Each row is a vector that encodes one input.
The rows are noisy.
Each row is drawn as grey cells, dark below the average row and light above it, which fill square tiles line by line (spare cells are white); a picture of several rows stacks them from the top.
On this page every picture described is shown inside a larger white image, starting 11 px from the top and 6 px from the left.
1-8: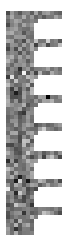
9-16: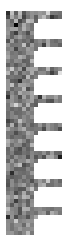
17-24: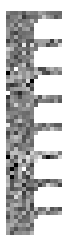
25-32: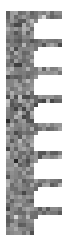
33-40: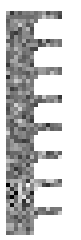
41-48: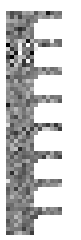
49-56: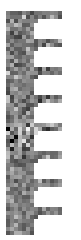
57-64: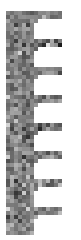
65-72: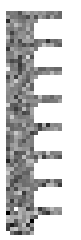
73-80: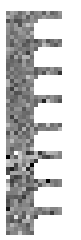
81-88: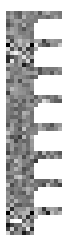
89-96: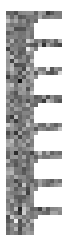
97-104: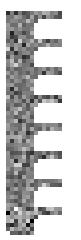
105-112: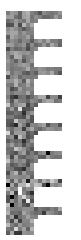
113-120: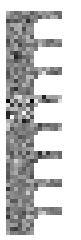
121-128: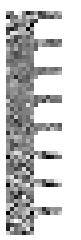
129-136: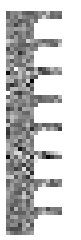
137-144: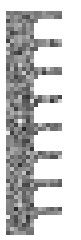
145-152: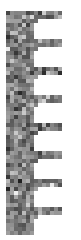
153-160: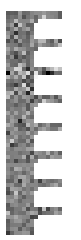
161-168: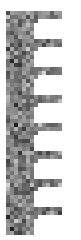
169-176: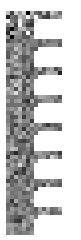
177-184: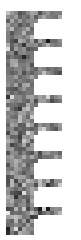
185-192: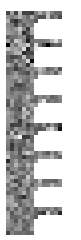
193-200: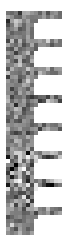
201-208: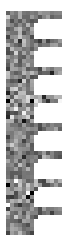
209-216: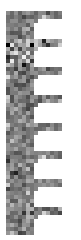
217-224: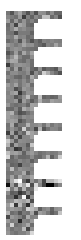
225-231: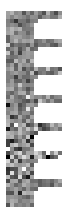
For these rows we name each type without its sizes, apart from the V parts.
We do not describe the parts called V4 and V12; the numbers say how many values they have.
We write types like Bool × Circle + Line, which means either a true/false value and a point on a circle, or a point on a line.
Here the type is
Label × (Line + V12) + V4.
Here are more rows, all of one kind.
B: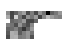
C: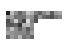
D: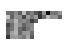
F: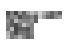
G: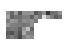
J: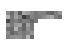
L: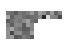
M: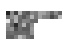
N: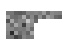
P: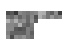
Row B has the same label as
F, M and P.
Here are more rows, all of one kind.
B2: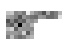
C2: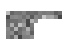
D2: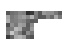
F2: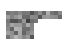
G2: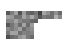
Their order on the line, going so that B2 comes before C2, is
B2, C2, D2, G2, F2.
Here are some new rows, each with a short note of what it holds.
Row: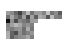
a label and a point on a line
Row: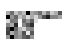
a value of V4
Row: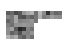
a label and a value of V12
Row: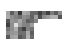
a label and a point on a line
